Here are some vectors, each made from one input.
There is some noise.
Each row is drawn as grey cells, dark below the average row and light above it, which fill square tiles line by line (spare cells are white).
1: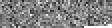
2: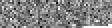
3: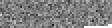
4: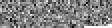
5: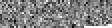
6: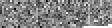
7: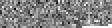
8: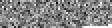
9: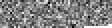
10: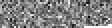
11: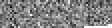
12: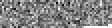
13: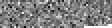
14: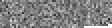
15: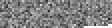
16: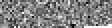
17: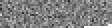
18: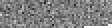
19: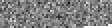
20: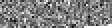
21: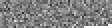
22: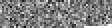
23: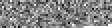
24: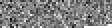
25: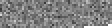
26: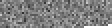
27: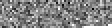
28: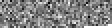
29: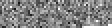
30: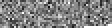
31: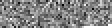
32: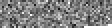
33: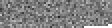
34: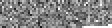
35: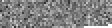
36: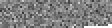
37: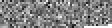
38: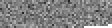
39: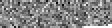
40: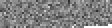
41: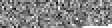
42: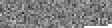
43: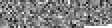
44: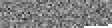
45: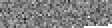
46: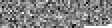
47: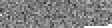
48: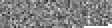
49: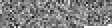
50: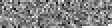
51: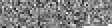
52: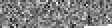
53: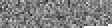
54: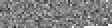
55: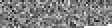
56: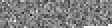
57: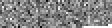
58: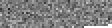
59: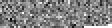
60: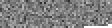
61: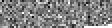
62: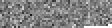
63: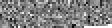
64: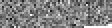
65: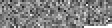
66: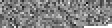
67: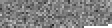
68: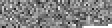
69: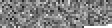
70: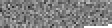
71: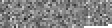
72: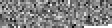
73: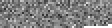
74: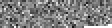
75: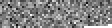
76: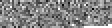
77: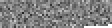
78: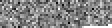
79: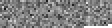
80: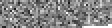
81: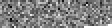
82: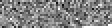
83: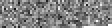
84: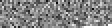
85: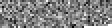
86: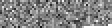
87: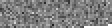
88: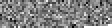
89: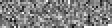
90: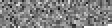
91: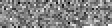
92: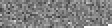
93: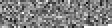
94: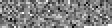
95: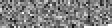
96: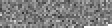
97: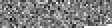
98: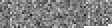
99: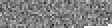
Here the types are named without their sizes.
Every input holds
a point on a line.
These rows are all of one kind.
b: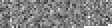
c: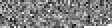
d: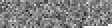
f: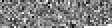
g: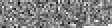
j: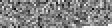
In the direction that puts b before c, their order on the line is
j, g, d, b, c, f.
